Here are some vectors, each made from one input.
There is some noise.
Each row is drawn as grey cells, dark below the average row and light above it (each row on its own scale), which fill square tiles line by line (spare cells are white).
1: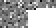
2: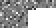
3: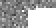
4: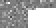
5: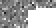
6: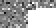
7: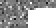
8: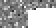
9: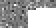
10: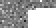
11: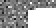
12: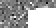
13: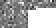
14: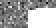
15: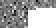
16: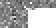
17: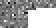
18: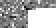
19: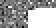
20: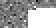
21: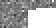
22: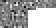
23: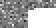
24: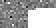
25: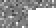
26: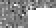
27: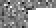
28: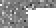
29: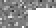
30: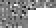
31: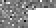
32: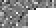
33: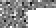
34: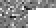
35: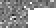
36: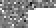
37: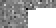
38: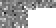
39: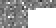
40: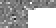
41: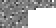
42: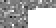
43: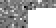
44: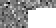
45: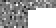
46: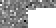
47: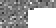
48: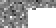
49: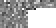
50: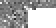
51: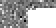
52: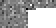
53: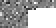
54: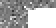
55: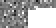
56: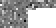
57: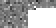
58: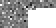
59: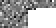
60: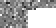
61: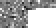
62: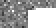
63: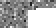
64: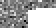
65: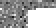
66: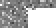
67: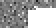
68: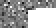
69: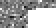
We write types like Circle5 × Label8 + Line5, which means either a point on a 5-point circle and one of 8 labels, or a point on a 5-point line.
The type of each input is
Label6 × Label8.
